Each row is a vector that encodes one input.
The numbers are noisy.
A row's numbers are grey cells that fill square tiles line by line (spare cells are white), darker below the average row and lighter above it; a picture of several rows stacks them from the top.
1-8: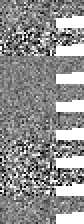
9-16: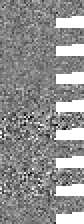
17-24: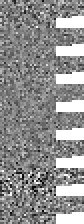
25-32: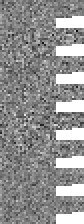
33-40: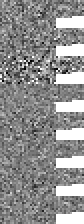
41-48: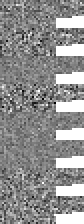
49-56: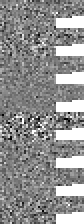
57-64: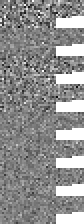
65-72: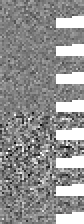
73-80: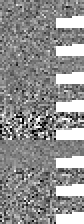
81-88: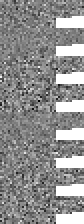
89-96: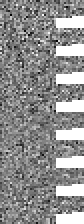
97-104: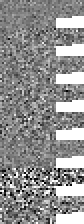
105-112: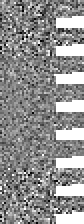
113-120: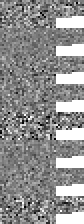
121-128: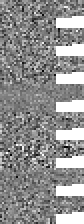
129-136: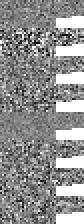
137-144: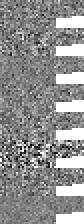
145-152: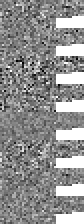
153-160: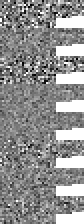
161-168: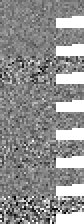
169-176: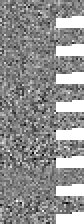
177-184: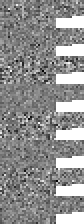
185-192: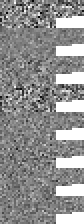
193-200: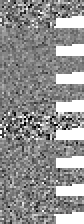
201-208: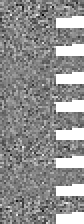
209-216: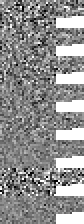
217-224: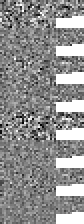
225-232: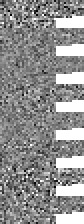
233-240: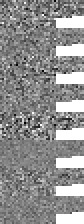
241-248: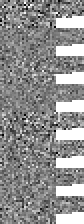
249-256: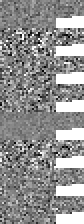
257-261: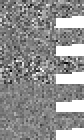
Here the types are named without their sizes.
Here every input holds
either a point on a circle, or a point on a line and a true/false value.
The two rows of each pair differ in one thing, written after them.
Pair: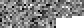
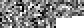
the true/false value
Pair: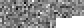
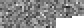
the place on the line
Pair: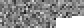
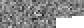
the true/false value
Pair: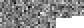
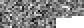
the place on the line
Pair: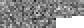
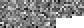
the place on the line
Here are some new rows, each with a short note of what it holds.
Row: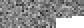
a point on a circle
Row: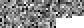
a point on a line and a true/false value
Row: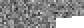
a point on a line and a true/false value
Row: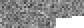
a point on a circle
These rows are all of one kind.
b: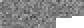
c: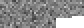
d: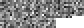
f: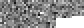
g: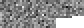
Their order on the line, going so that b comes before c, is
f, d, b, c, g.
